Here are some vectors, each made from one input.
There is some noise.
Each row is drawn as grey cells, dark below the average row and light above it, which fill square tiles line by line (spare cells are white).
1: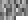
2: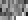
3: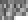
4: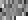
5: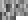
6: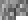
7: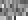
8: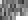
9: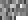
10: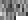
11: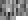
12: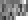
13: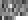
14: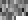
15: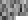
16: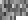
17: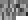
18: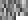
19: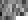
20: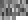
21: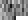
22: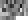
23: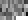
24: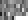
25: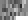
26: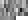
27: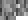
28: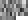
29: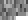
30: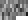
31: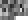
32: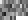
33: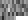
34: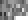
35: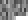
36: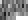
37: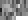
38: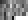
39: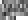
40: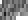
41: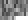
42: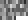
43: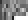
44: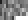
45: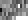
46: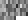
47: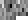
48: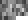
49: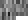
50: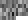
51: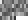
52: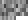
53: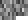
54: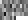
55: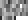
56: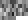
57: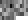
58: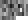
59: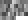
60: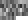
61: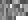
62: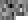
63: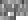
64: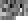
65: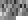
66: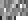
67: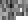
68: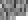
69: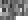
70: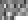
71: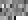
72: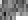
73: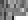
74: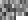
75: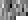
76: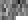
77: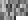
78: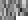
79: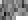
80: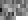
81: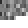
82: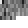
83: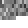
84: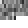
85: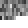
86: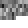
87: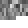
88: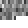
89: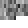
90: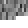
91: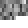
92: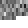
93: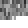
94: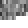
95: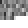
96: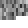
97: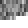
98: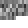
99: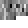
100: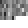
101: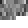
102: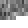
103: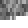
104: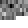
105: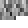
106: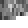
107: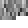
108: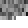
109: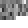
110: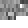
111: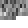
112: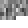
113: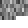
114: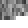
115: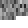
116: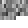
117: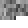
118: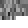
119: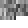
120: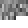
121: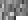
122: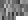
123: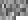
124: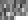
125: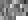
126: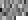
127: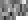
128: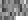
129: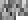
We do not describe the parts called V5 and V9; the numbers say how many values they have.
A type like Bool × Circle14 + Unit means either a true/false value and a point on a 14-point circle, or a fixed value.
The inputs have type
(Bool × Line6 + V5) × V9.
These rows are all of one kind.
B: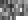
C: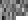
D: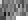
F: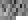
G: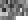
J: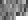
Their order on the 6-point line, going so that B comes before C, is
B, D, G, J, C, F.
